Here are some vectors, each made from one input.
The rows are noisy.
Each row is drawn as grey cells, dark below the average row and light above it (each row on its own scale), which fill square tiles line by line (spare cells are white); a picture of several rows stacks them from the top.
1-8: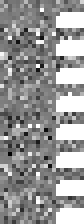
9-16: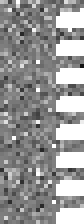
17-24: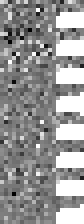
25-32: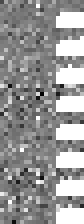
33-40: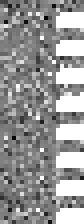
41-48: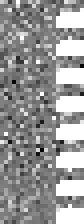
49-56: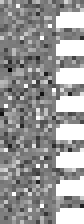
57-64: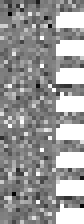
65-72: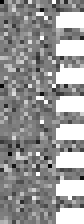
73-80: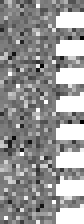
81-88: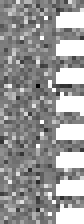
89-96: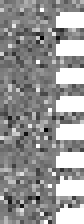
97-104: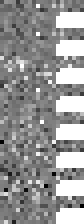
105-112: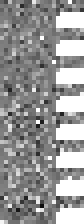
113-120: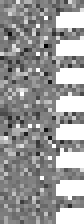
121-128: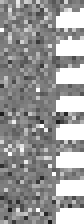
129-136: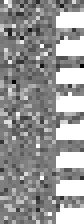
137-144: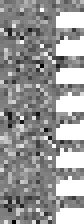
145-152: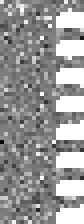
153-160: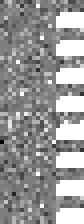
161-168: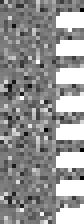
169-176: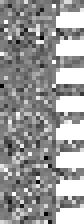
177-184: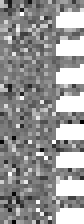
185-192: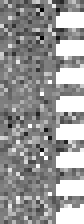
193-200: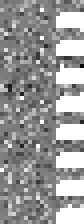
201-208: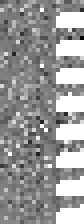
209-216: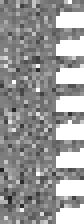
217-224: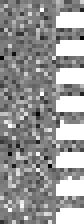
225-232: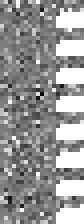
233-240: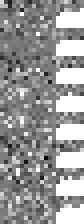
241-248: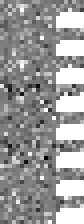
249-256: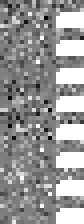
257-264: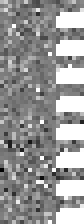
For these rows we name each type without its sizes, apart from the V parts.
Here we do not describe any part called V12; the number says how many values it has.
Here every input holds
a point on a line, together with either a point on a line and a true/false value, or a value of V12.
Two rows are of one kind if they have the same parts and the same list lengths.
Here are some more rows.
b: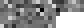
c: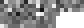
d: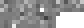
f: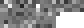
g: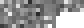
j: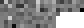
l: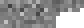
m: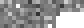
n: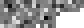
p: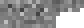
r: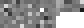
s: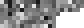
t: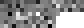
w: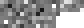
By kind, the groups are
b, c, f, g, j, l, m, p, w
d, n, r, s, t

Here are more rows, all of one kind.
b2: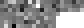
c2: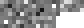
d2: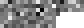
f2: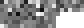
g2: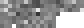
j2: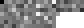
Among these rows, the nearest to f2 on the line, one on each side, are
b2 and d2.
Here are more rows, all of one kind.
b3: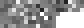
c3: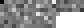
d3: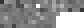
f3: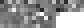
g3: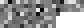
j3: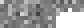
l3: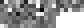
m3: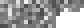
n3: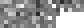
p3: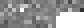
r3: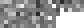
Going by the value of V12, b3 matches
c3 and f3.
